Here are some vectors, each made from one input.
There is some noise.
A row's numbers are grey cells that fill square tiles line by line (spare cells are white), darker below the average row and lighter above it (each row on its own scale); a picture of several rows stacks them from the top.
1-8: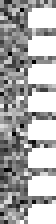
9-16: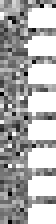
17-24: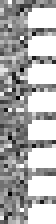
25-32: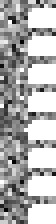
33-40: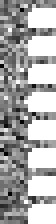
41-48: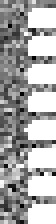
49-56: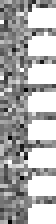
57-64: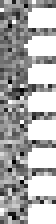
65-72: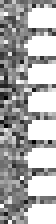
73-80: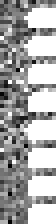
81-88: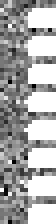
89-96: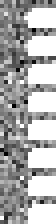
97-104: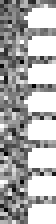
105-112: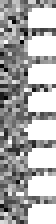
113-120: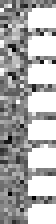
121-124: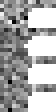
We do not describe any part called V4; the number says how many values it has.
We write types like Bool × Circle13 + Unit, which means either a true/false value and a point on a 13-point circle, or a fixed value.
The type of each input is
List2(Circle8) × V4.
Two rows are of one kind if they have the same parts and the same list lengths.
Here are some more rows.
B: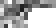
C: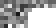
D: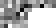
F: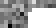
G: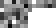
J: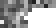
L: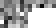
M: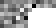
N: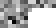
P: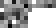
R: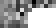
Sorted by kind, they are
B, D, L, N
C, J, M, R
F, G, P

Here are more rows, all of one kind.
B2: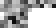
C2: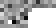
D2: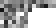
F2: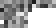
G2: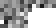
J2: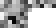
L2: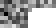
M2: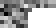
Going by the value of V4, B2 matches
C2 and J2.
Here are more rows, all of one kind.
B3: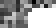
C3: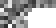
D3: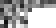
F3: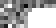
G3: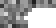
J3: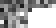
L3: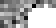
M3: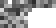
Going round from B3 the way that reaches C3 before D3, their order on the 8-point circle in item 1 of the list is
B3, M3, G3, C3, F3, D3, L3, J3.
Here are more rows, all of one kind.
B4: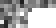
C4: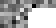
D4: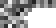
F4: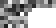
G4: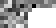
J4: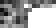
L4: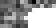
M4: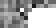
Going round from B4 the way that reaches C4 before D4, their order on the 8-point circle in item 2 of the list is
B4, G4, C4, F4, D4, L4, J4, M4.
